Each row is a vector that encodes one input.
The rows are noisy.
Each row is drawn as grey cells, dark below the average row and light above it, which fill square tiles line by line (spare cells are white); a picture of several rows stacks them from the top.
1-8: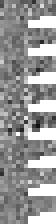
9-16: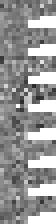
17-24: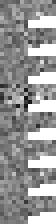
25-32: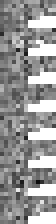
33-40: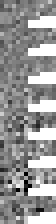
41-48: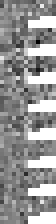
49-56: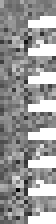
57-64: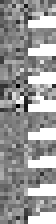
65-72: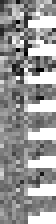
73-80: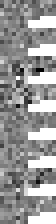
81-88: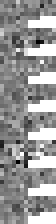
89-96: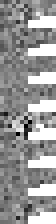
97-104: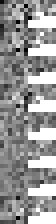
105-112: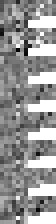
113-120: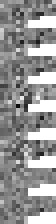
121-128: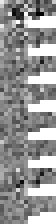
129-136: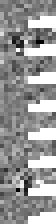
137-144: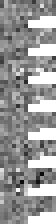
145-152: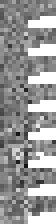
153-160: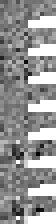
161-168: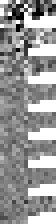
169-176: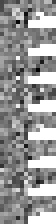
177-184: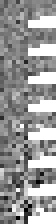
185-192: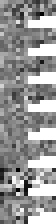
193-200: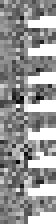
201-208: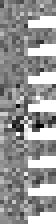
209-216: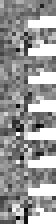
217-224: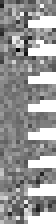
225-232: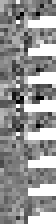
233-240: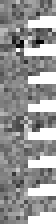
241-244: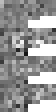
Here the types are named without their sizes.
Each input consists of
a point on each of two lines.
